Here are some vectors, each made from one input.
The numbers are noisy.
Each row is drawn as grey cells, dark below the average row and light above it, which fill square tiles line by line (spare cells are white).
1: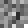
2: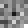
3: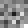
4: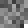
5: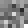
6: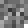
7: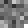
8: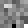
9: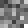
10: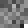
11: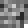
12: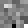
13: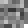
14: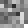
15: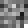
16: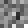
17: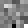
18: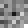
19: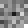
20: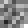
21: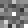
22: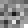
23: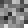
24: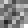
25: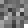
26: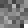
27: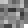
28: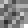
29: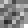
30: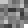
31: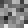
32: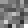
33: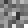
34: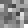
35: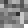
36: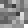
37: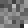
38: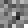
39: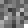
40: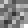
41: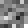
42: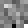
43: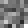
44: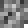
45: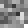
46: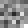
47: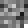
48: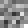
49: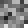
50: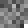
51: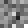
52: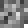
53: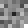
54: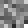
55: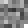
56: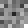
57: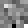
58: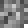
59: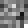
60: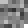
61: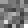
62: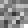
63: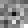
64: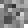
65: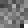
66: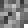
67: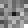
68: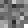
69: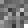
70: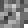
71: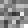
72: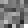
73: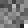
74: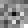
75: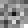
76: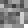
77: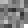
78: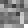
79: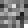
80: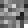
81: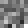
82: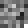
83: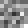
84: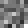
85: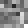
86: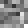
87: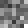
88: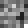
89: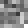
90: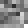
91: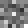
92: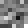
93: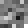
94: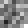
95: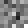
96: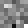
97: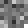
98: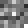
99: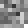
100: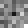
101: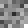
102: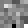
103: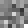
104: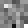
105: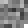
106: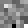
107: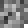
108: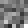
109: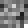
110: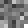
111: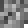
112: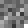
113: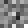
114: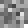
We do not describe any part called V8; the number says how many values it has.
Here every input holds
a true/false value, together with either a point on a 6-point line, or a value of V8.
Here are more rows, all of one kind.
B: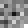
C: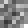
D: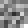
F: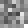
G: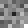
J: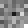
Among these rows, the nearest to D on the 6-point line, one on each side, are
C and F.
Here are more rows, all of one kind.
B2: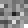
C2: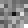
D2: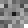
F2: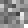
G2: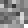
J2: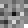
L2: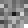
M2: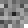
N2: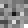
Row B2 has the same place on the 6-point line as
G2, J2 and N2.
